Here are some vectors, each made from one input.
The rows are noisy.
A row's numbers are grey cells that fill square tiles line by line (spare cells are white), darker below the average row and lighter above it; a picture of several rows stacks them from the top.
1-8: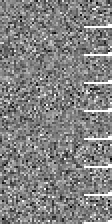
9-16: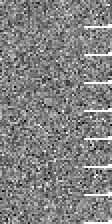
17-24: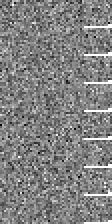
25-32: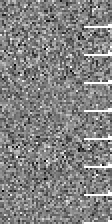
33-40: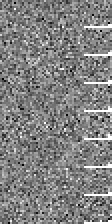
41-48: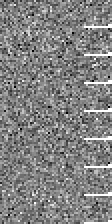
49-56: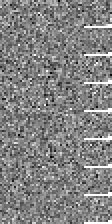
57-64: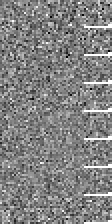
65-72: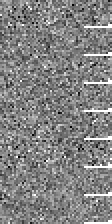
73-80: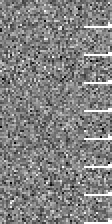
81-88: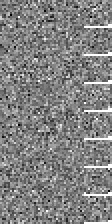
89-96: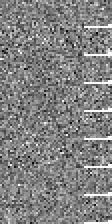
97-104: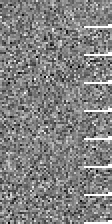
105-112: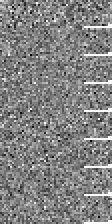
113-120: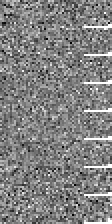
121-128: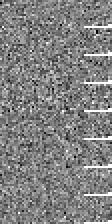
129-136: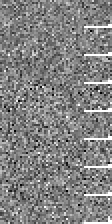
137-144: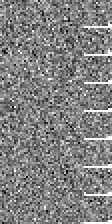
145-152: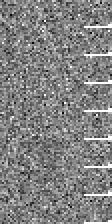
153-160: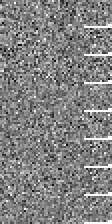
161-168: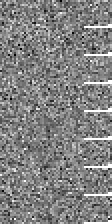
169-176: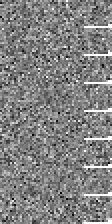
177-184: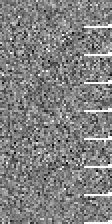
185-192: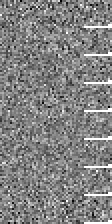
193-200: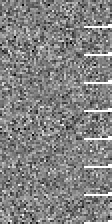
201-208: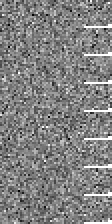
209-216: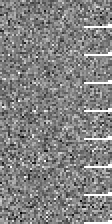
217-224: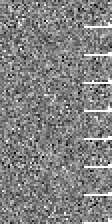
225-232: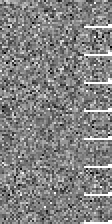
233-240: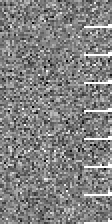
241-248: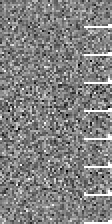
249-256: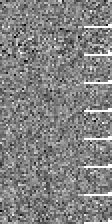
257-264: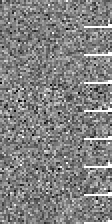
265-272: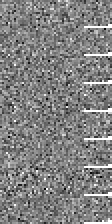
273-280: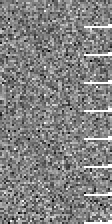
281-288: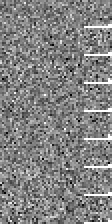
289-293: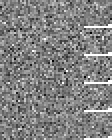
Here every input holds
a point on a 14-point circle, together with either a point on a 10-point line, or a node of a 20-node tree.
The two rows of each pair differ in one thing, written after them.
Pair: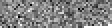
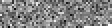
the place on the 14-point circle
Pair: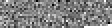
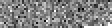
the place on the 14-point circle
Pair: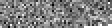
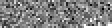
the place on the 10-point line
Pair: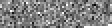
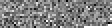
the place on the 14-point circle
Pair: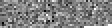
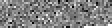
the place on the 10-point line
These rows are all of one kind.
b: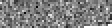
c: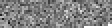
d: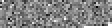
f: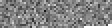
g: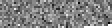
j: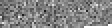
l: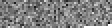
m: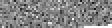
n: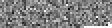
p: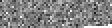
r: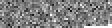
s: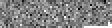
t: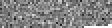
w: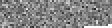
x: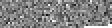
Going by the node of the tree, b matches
m, r, s and t.
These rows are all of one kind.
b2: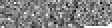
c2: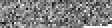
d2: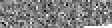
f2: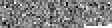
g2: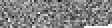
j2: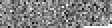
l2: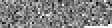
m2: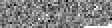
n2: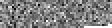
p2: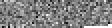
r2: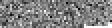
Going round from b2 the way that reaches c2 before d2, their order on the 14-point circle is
b2, j2, n2, r2, f2, c2, l2, p2, d2, m2, g2.
